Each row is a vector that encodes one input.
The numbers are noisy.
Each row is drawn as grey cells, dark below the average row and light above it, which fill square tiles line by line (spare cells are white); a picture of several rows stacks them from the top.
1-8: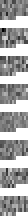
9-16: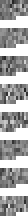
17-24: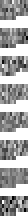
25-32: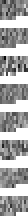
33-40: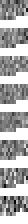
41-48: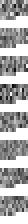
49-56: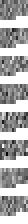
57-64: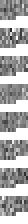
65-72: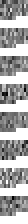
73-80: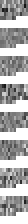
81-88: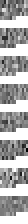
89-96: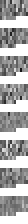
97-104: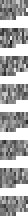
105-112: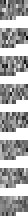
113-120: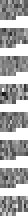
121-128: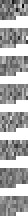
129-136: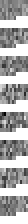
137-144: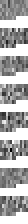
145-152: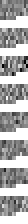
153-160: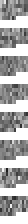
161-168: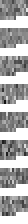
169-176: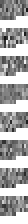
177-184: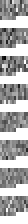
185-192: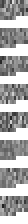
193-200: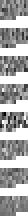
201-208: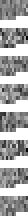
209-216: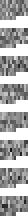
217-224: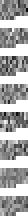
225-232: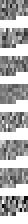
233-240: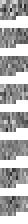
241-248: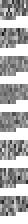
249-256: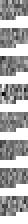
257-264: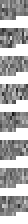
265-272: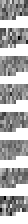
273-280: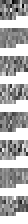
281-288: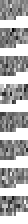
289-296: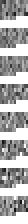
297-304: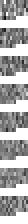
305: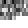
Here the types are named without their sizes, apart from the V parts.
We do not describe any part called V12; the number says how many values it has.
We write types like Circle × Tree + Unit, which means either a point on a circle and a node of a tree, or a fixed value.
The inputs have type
Label × Tree + List(Bool × V12).
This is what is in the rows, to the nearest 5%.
About 25% of them hold a label and a node of a tree. The rest are lists of items, each a true/false value and a value of V12.
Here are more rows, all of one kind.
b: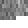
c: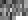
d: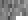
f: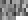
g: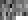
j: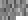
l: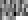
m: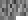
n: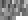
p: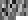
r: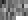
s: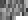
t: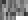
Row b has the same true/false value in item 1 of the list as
f and l.
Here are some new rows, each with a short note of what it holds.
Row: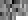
a list of two items
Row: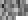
the empty list
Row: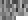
a list of two items
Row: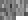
a list of one item
